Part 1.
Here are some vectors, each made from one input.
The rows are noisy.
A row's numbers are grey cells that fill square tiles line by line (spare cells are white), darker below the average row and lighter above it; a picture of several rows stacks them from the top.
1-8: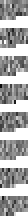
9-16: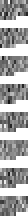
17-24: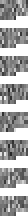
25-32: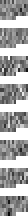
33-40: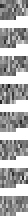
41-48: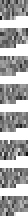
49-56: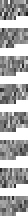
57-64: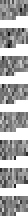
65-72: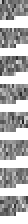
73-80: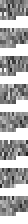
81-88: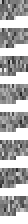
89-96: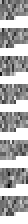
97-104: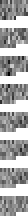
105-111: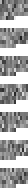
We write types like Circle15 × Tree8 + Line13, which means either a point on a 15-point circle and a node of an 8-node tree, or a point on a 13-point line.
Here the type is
Tree14.
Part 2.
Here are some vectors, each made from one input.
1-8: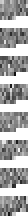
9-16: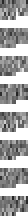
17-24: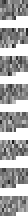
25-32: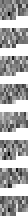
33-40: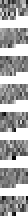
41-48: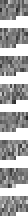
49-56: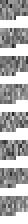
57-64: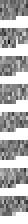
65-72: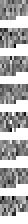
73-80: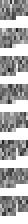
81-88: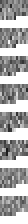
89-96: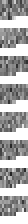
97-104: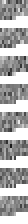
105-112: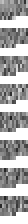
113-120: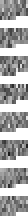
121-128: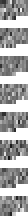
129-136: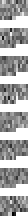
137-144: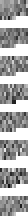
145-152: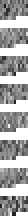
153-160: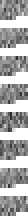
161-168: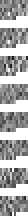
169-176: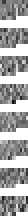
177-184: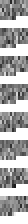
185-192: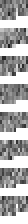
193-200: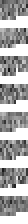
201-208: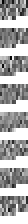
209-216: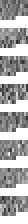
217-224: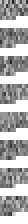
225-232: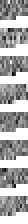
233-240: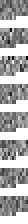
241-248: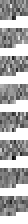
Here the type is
Line9.
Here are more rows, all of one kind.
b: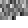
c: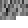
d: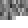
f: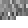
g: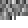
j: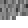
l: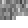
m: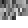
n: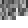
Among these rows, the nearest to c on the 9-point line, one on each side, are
b and j.
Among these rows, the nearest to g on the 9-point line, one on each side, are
d and j.
